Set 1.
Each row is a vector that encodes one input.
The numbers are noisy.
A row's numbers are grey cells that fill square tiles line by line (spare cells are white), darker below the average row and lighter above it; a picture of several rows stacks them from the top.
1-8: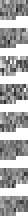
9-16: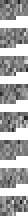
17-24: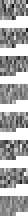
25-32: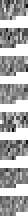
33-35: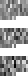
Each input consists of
one of 5 labels.
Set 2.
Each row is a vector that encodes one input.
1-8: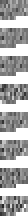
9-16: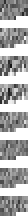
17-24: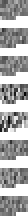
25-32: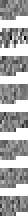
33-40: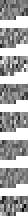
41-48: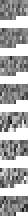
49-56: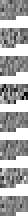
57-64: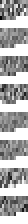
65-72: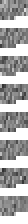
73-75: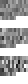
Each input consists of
either a point on a 6-point circle, or a fixed value.
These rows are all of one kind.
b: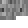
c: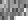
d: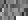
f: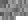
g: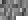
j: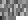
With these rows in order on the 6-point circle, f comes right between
c and g.
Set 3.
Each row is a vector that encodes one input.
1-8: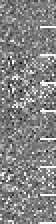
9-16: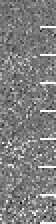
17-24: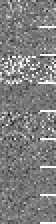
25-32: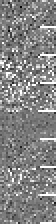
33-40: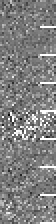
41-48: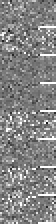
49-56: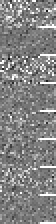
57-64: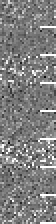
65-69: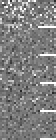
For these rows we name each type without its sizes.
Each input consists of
either a fixed value, or a node of a tree.
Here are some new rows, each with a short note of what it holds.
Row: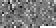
a fixed value
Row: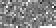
a fixed value
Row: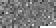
a fixed value
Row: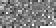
a fixed value
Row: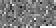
a fixed value
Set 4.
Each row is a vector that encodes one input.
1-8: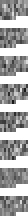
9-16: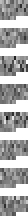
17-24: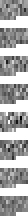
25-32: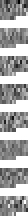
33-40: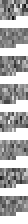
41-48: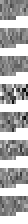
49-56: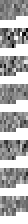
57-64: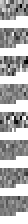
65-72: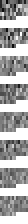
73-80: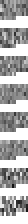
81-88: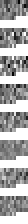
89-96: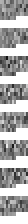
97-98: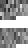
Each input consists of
either a point on a 6-point circle, or a fixed value.
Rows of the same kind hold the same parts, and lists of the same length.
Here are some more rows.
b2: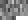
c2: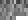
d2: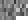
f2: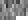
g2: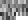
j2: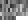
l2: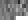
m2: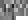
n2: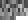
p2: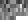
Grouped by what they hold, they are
b2, c2, d2, f2, j2, l2, m2, n2, p2
g2

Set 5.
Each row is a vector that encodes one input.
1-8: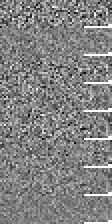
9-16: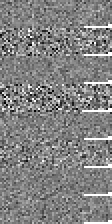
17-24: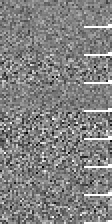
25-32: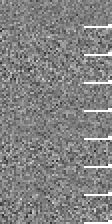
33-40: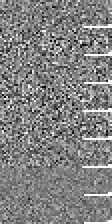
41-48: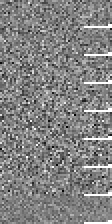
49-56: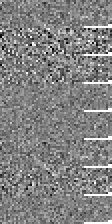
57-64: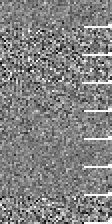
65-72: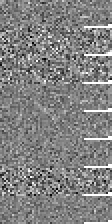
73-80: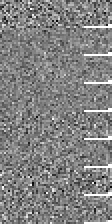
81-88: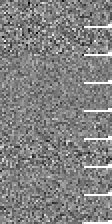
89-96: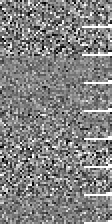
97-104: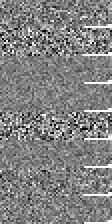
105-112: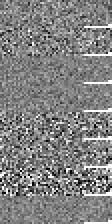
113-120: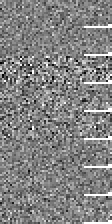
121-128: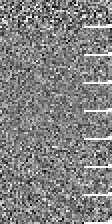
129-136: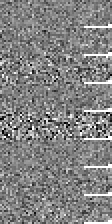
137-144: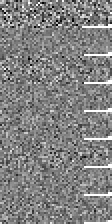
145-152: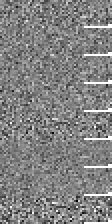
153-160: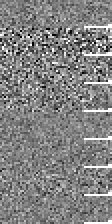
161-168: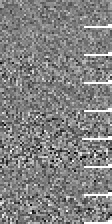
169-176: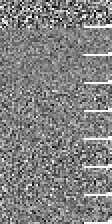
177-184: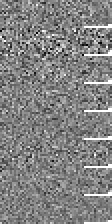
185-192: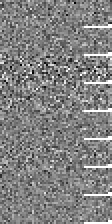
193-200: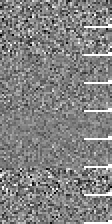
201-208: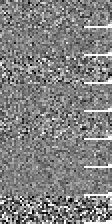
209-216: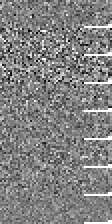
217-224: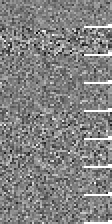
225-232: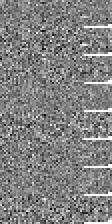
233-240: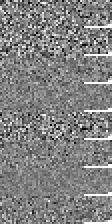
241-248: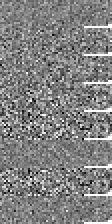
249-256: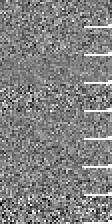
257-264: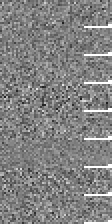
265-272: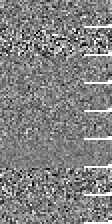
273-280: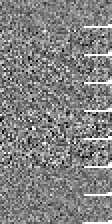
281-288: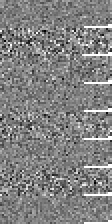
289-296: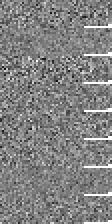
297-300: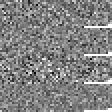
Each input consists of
a node of a 14-node tree.
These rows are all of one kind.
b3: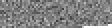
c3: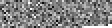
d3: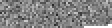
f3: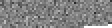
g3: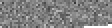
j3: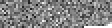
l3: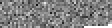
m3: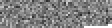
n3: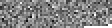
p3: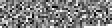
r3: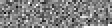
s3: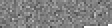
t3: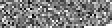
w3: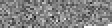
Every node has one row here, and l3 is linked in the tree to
b3, c3 and s3.
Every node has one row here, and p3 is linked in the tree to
g3.
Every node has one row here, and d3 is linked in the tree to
m3.
